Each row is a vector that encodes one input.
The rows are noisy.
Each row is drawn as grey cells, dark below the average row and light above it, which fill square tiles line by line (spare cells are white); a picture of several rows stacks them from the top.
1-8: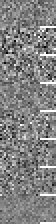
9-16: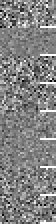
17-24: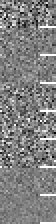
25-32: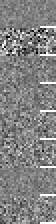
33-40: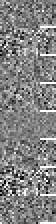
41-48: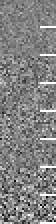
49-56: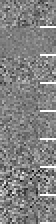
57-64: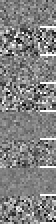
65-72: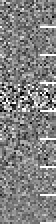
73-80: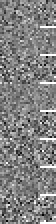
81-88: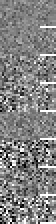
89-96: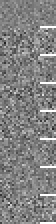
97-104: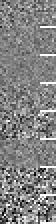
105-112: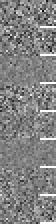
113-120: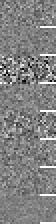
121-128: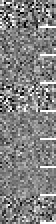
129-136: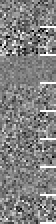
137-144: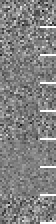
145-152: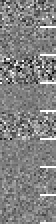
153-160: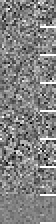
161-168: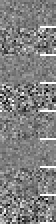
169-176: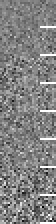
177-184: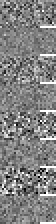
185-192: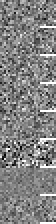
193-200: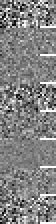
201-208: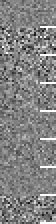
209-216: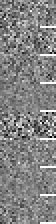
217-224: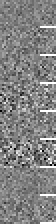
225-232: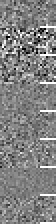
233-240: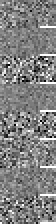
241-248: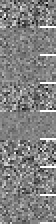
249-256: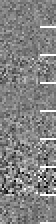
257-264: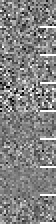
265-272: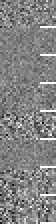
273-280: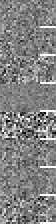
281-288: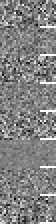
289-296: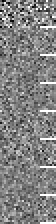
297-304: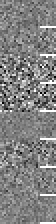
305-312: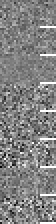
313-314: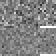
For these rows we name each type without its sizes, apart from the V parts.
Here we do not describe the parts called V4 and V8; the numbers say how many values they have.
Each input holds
a true/false value, a value of V4 and a value of V8, together with a list of points on a line.
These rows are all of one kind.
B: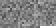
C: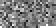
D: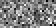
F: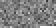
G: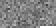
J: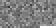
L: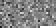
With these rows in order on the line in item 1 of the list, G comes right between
B and C.
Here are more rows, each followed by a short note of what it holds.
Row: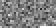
a true/false value, a value of V4 and a value of V8, together with the empty list
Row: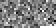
a true/false value, a value of V4 and a value of V8, together with a list of two items
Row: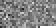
a true/false value, a value of V4 and a value of V8, together with a list of two items
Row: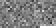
a true/false value, a value of V4 and a value of V8, together with a list of two items
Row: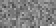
a true/false value, a value of V4 and a value of V8, together with a list of one item
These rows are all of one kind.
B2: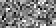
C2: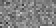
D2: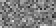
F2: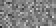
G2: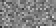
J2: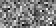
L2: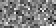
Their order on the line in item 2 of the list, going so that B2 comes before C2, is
L2, B2, J2, C2, D2, G2, F2.
